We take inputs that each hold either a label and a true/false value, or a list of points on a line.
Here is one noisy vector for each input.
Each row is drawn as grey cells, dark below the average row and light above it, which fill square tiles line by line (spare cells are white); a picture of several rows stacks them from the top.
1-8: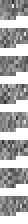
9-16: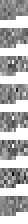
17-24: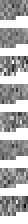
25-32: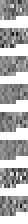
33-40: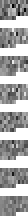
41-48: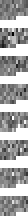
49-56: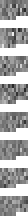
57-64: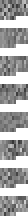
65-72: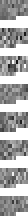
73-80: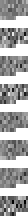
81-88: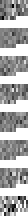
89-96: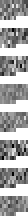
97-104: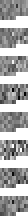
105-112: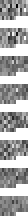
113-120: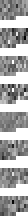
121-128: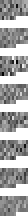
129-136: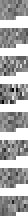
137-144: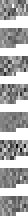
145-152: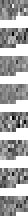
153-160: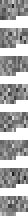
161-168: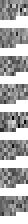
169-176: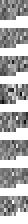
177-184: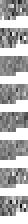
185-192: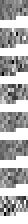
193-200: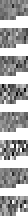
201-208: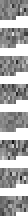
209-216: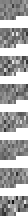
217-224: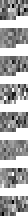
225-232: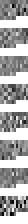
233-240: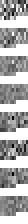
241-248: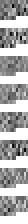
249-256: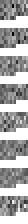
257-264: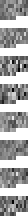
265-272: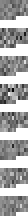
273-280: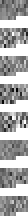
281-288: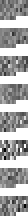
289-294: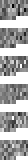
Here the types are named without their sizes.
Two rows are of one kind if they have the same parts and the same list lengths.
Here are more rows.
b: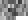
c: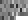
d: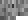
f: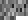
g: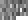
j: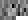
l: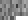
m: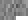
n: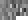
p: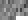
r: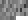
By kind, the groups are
b, d, g, l
c
f, p, r
j, m
n

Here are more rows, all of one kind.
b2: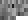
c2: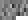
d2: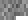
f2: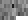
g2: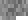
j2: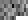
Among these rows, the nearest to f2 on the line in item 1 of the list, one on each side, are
b2 and g2.
